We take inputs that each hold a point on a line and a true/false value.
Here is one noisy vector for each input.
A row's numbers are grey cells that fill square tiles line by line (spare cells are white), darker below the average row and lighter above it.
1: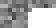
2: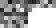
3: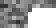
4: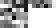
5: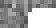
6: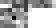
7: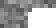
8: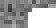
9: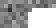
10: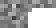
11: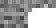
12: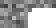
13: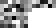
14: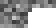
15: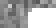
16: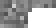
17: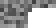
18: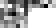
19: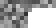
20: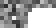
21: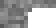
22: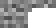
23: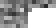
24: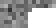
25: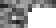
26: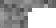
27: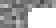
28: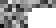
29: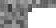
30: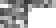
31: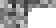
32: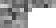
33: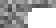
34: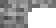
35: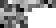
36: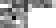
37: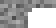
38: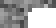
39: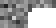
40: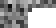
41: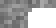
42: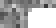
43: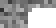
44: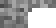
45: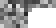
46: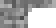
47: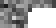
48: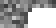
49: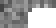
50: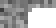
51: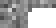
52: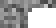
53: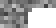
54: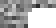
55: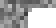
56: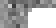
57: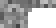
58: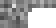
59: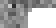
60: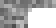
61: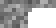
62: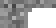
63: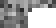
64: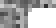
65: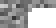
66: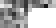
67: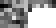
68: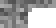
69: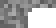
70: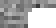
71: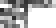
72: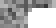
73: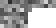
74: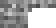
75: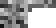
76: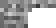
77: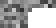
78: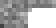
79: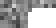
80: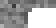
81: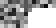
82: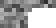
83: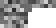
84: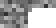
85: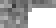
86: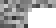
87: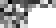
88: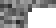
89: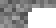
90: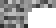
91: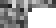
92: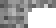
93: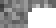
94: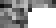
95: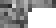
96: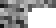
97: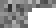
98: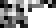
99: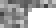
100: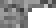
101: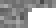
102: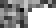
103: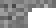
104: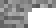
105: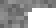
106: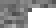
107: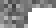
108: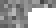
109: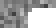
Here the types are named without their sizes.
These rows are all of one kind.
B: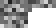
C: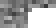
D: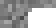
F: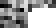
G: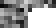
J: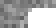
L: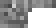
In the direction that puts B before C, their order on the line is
L, B, F, J, D, G, C.
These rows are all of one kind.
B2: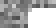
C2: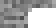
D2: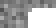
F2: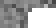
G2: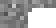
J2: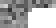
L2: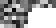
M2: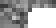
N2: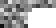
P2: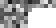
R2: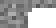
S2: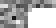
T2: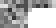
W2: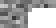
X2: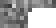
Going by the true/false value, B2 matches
C2, N2, P2 and T2.
